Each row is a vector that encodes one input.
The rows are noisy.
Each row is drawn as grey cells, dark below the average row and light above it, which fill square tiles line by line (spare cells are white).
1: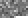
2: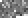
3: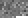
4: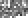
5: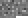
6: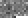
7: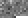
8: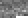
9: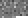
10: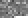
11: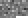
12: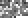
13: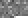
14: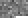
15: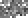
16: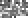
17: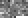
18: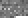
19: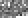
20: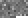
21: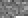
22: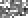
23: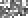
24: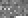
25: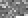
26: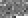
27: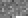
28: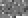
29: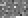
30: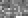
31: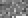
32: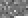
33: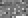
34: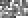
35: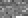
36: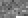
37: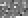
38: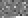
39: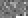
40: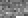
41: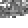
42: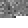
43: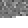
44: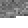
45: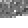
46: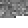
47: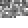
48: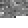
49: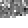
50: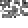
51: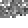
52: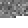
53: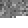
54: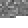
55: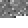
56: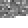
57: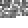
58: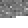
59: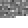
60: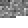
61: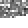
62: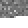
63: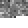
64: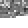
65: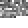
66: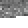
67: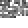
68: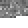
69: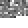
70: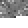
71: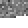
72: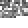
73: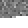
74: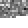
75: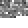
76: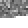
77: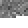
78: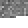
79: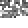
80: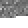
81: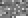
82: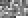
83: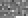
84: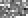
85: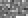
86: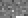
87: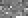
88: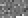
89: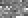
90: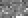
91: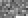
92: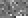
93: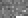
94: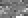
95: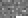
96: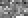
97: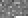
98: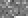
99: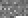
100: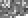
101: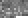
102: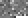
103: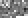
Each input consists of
one of 7 labels, together with either a point on a 5-point line, or a node of a 7-node tree.
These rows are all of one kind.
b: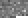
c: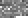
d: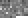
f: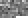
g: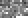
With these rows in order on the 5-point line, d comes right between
c and f.
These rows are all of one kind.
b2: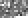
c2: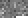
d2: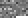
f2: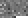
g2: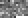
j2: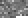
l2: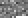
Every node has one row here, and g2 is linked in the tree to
c2, f2 and l2.
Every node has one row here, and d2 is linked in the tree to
l2.
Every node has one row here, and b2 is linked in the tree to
c2.
